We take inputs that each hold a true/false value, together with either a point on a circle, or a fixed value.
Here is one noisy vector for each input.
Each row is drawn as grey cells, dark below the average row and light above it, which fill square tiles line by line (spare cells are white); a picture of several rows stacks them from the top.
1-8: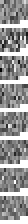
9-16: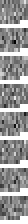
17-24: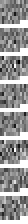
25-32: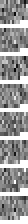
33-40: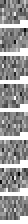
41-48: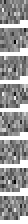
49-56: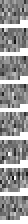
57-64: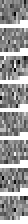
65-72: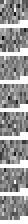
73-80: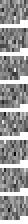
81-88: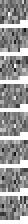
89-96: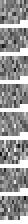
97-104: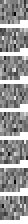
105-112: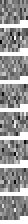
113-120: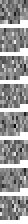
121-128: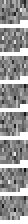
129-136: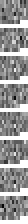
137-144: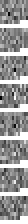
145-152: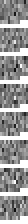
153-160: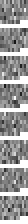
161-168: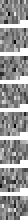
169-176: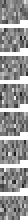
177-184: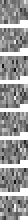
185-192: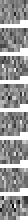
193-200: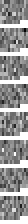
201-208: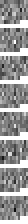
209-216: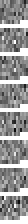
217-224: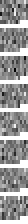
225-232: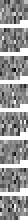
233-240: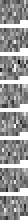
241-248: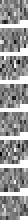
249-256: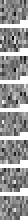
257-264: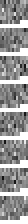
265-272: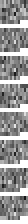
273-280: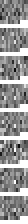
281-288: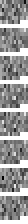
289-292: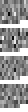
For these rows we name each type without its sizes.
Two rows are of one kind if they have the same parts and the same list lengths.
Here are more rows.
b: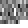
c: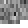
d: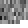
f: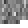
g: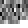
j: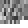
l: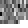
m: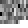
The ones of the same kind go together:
b, g, l, m
c, d, f, j

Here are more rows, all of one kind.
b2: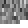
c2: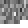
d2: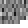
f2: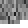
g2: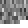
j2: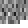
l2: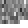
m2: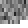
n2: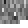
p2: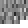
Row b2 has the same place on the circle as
j2 and l2.
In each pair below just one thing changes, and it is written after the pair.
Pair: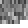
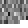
the true/false value
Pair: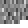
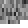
the true/false value
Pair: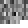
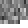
the place on the circle
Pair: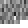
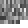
the place on the circle
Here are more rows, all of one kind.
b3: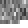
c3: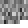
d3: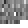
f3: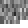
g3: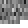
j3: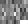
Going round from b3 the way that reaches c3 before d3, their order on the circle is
b3, j3, c3, d3, g3, f3.
